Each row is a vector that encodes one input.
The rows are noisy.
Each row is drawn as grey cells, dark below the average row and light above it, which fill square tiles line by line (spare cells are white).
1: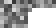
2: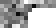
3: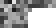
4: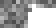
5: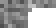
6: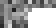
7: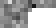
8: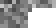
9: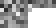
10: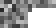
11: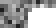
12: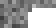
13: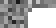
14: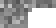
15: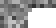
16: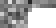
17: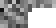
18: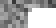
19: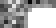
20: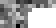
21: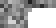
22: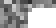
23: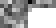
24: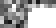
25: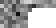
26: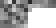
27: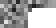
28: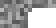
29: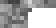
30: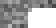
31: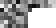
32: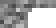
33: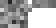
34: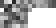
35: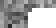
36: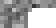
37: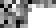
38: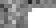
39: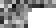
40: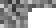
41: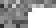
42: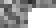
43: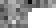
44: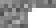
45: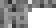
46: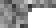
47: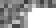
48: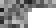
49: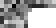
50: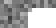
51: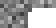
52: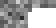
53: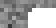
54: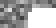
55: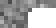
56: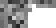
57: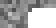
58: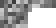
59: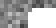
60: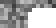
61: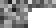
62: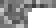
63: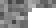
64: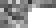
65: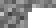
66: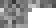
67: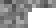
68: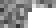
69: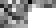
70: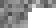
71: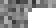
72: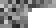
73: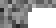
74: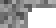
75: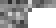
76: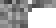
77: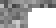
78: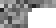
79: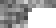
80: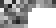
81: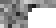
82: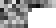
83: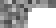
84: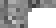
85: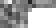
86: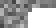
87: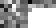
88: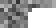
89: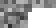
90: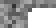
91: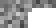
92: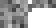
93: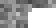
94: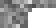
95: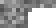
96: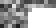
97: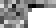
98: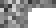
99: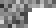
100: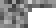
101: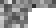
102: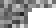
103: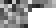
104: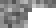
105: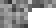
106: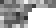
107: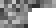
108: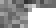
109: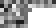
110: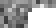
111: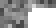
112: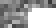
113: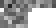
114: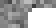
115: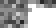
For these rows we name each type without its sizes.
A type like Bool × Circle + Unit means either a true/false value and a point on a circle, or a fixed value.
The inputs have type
Line × (Tree + Unit).
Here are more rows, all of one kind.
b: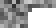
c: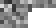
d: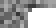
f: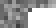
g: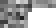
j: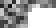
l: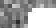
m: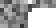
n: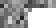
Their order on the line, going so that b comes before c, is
n, f, m, b, g, c, j, d, l.
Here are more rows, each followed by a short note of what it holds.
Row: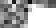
a point on a line
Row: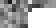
a point on a line and a node of a tree
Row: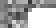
a point on a line
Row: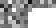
a point on a line
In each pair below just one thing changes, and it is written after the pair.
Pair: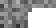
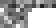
the place on the line
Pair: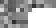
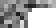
the place on the line
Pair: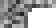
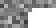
the place on the line
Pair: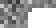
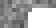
the place on the line
